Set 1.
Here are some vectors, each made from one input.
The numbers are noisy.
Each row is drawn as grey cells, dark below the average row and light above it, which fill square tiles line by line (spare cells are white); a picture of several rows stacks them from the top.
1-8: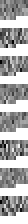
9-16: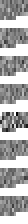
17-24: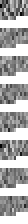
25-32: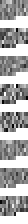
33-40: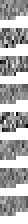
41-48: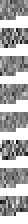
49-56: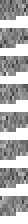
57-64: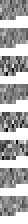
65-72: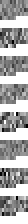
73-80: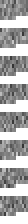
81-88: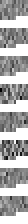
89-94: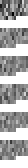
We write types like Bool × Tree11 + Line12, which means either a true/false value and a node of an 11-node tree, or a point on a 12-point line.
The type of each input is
Bool × Bool × Bool × Line9 + Line10.
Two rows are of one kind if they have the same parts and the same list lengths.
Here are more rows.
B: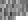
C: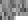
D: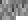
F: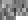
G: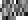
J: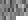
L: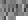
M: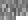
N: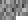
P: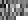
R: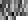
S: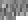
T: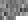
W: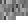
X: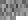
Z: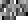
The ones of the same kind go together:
B, C, D, F, J, L, M, N, S, T, W, X
G, P, R, Z

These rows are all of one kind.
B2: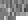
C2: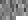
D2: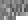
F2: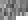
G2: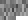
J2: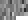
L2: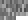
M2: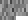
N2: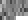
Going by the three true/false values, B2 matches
D2, G2 and L2.
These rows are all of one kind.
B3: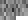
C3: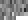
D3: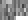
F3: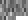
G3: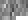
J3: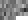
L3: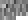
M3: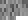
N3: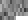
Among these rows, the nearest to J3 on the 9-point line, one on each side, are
D3 and L3.
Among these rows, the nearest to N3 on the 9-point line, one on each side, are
C3 and L3.
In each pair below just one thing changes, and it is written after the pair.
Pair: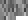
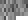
one of the three true/false values
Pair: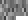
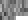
the place on the 9-point line
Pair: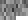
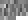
the place on the 9-point line
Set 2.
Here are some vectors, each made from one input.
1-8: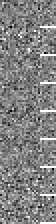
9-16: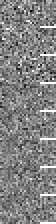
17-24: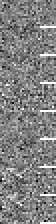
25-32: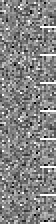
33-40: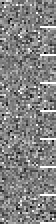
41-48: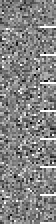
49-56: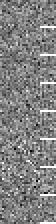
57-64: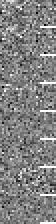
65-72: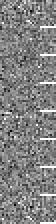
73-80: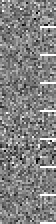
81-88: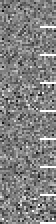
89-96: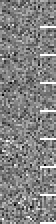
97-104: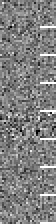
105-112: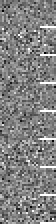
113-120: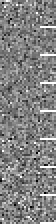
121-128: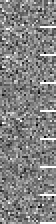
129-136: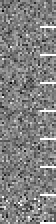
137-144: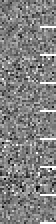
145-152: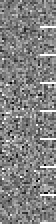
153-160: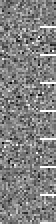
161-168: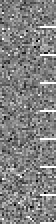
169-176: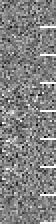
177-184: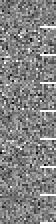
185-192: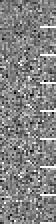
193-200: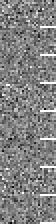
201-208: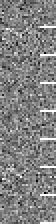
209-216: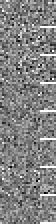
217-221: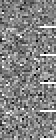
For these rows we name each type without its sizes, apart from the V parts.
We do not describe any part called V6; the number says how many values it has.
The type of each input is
Bool × V6 + Circle + Unit.
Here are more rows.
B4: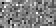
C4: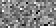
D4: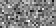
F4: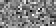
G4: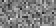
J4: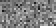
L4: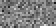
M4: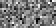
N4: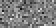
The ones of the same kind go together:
B4, C4, D4, F4
G4, J4, L4, N4
M4

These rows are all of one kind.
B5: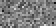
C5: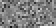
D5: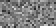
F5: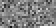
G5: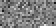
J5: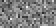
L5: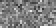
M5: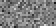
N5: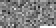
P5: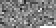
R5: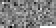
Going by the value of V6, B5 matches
D5, G5, M5 and N5.
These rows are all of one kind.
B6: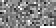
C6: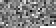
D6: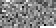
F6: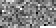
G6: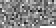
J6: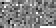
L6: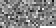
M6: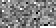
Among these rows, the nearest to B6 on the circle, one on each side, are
C6 and M6.
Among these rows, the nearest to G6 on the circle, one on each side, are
J6 and L6.
